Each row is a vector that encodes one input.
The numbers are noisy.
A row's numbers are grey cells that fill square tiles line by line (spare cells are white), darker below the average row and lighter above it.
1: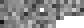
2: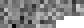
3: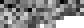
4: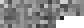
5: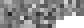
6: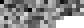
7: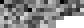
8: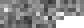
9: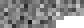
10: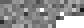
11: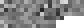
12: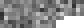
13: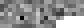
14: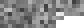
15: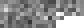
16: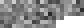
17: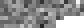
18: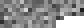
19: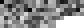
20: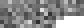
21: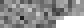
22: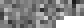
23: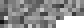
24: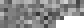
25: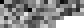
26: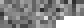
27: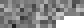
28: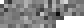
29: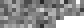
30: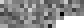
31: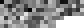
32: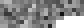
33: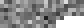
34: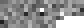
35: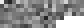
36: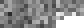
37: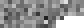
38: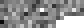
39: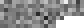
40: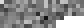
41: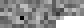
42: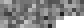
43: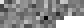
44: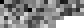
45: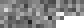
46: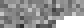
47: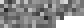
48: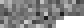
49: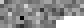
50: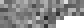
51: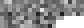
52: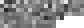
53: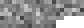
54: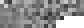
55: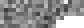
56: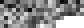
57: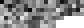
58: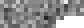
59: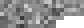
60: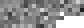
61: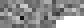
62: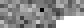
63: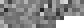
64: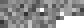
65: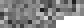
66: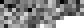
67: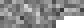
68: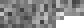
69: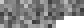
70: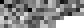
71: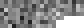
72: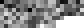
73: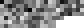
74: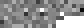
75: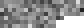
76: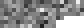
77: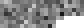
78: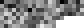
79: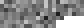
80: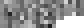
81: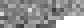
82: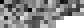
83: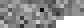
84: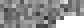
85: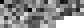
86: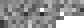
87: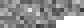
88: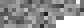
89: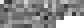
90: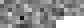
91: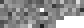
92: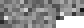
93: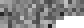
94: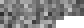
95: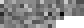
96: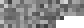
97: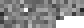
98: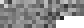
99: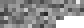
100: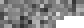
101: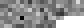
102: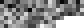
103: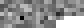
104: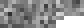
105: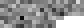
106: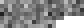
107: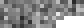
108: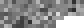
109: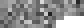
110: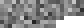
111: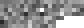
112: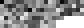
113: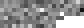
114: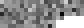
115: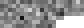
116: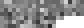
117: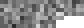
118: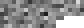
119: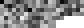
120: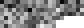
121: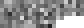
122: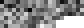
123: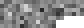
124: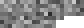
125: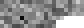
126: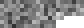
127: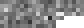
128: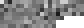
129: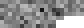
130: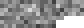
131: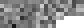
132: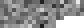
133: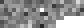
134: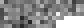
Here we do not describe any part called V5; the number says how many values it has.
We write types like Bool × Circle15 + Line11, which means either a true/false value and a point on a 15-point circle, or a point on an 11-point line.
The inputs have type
Bool × (Circle6 × V5 + Unit).
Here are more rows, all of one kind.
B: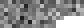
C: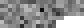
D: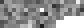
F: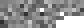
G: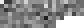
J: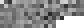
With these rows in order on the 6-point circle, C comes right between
G and J.
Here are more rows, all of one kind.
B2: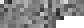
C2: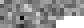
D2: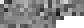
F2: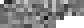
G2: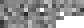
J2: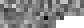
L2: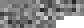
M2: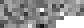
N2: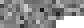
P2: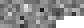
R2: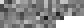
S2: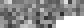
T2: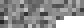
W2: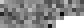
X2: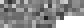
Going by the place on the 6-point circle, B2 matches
D2, L2, N2 and P2.
